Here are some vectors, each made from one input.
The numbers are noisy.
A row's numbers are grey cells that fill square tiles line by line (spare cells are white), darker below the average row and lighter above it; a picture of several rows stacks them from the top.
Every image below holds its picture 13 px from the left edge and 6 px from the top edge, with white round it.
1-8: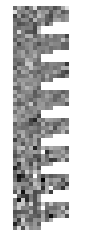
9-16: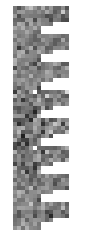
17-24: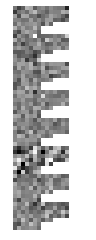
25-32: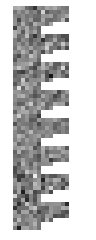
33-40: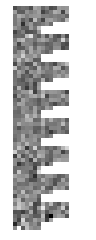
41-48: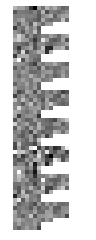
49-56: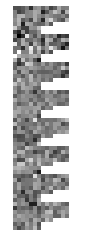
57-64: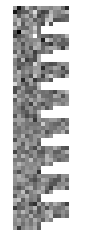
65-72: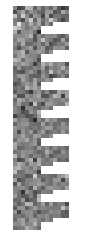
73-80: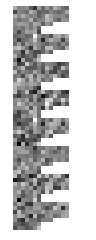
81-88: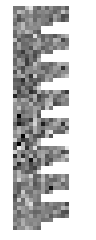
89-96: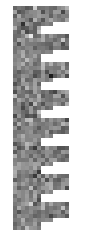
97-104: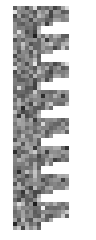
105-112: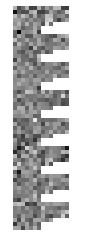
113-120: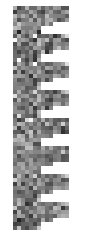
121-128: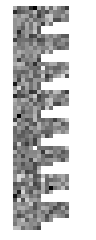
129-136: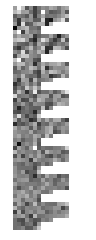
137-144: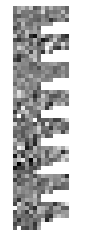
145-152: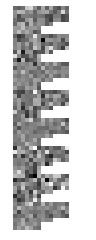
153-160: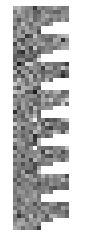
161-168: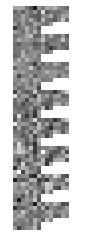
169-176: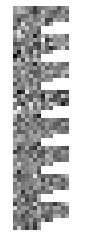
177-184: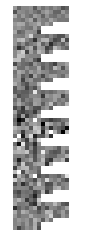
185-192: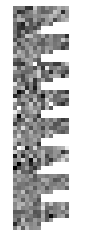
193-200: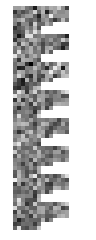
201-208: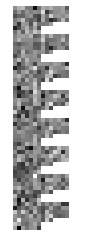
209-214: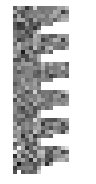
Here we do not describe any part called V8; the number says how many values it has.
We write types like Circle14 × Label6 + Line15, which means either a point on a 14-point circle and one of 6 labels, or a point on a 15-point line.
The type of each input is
Line5 × (Tree7 + Unit) + List2(Line4 × V8).
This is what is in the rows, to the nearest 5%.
About 35% of them hold a point on a 5-point line, together with either a fixed value, or a node of a 7-node tree. The rest are lists of up to two items, each a point on a 4-point line and a value of V8: a few of all rows are empty, 25% hold one and 35% two.
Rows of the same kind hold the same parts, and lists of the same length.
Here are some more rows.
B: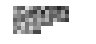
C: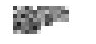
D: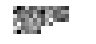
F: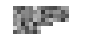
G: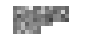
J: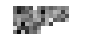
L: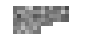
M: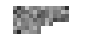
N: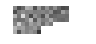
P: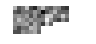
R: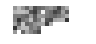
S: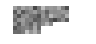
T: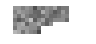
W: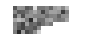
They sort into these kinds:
B, P
C, J
D, N, R, T
F, W
G, L, M, S

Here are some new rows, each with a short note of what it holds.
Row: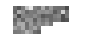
a list of one item
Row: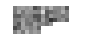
a list of one item
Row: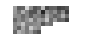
the empty list
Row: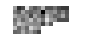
the empty list
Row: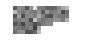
a point on a 5-point line and a node of a 7-node tree
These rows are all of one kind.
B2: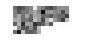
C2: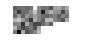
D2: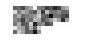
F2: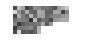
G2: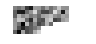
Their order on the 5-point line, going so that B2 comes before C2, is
F2, D2, G2, B2, C2.
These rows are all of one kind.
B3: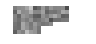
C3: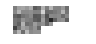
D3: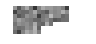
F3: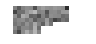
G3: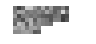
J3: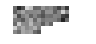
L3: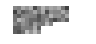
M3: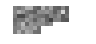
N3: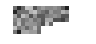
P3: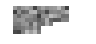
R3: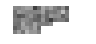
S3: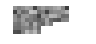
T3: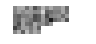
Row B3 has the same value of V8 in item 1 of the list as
P3 and S3.
